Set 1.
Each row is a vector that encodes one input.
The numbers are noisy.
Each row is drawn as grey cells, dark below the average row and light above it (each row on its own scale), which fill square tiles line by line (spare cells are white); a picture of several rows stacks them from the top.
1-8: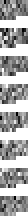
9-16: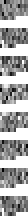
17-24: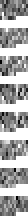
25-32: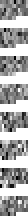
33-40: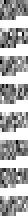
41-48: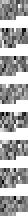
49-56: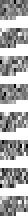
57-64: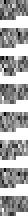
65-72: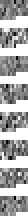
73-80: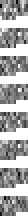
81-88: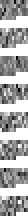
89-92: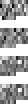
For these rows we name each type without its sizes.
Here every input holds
a node of a tree and a true/false value.
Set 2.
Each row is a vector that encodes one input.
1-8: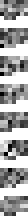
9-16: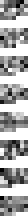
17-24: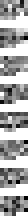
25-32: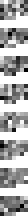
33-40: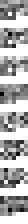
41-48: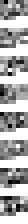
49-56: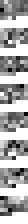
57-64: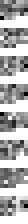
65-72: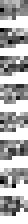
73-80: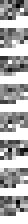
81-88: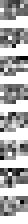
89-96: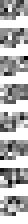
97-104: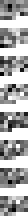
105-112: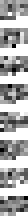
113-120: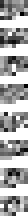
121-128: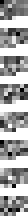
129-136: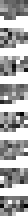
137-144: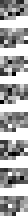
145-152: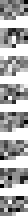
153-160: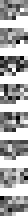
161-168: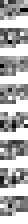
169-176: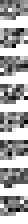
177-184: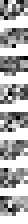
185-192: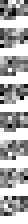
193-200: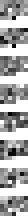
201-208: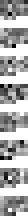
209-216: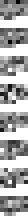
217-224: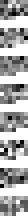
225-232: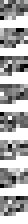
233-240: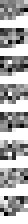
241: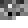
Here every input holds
a point on a 5-point line, together with either a fixed value, or four true/false values.
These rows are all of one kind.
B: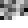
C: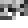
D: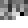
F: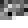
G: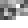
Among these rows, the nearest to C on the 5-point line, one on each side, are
D and G.
